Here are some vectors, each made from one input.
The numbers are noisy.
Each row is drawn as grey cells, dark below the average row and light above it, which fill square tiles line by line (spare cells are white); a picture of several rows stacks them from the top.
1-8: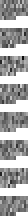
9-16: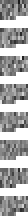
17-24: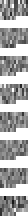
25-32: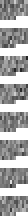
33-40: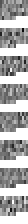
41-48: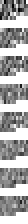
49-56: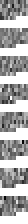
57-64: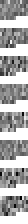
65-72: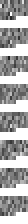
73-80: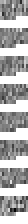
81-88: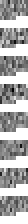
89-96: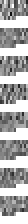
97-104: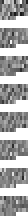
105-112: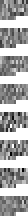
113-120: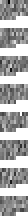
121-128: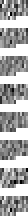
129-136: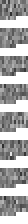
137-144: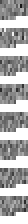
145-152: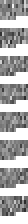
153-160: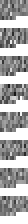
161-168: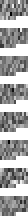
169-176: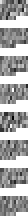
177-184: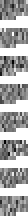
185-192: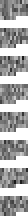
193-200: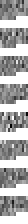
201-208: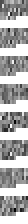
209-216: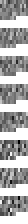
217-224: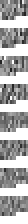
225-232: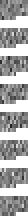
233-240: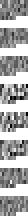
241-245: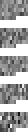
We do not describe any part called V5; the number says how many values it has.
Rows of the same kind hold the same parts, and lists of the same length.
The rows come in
2 kinds.
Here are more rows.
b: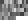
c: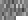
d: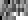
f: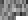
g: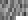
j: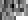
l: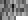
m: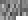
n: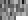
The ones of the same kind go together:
b, f, g
c, d, j, l, m, n

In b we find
one of 4 labels and a value of V5.
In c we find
a point on a 15-point circle.
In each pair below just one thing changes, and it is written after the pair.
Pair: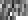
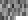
the label
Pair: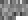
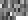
the value of V5
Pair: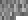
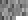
the label
